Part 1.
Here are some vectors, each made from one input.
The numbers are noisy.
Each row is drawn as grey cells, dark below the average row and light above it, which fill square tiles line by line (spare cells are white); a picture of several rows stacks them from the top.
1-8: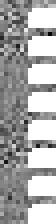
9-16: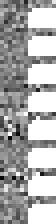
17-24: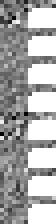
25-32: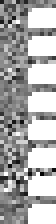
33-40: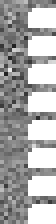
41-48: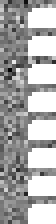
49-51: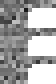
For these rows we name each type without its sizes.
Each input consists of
a list of points on a line.
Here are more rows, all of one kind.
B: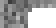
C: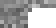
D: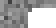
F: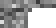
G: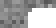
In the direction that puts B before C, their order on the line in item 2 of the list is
B, F, G, C, D.
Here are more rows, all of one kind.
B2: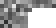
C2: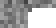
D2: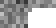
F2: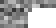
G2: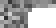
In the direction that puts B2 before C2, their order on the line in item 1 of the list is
B2, C2, G2, F2, D2.
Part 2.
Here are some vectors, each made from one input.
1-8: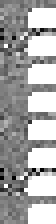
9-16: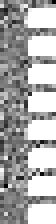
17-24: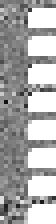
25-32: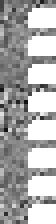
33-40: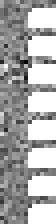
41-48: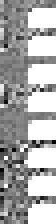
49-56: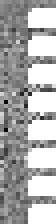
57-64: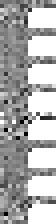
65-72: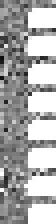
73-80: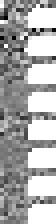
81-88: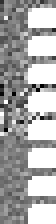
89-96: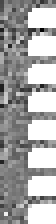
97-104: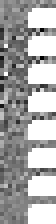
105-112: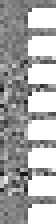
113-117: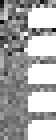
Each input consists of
a list of up to two points on a 9-point line.
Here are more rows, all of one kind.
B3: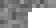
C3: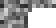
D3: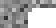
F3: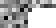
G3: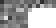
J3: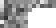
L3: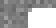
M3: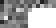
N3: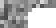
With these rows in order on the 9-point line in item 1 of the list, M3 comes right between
G3 and N3.
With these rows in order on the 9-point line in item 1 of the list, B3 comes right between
C3 and F3.
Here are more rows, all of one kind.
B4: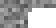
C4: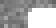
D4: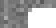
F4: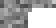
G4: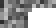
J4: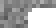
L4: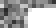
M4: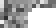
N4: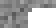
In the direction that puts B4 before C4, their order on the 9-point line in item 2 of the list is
G4, D4, J4, B4, L4, N4, M4, F4, C4.
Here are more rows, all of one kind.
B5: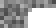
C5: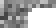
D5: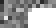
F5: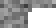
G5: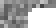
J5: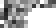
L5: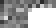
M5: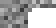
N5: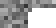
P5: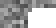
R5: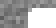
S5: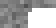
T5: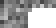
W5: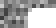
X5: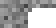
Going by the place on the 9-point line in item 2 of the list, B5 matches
C5, M5, R5 and W5.
